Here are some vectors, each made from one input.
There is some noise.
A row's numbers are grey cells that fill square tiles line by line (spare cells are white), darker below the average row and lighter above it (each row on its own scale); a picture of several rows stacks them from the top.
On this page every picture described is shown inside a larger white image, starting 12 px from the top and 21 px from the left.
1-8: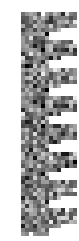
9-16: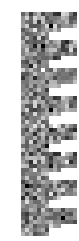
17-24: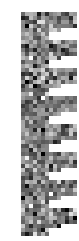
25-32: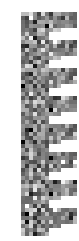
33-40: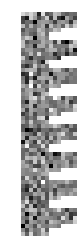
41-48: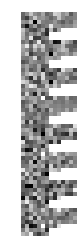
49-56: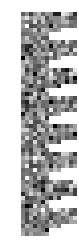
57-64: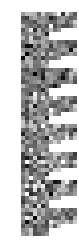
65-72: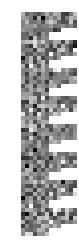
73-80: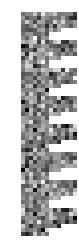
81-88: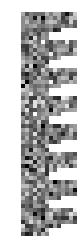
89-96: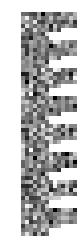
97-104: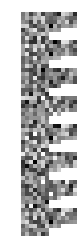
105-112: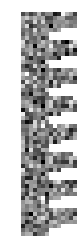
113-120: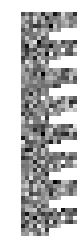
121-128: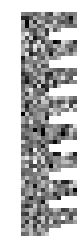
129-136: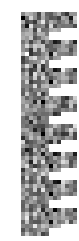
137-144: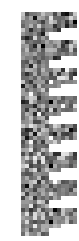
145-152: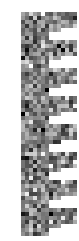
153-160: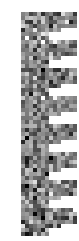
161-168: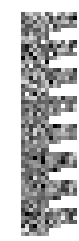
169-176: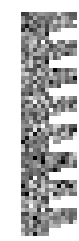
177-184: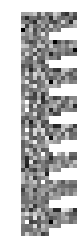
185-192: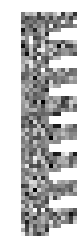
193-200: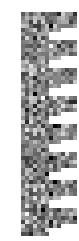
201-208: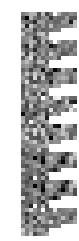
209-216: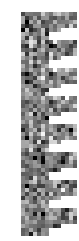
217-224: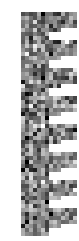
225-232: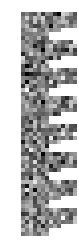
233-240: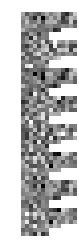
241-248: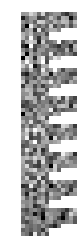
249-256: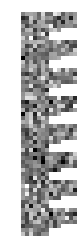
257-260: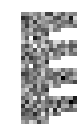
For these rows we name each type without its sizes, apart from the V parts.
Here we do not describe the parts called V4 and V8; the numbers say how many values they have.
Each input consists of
a true/false value, together with either a label, a point on a line and a value of V8, or a value of V4.
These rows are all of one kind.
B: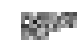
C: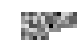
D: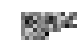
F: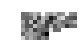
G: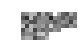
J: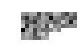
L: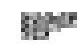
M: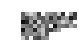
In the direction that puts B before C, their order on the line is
J, G, B, L, M, C, F, D.
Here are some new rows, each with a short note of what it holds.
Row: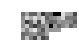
a label, a point on a line, a true/false value and a value of V8
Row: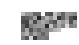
a label, a point on a line, a true/false value and a value of V8
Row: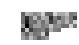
a label, a point on a line, a true/false value and a value of V8
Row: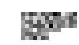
a label, a point on a line, a true/false value and a value of V8
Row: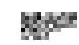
a label, a point on a line, a true/false value and a value of V8
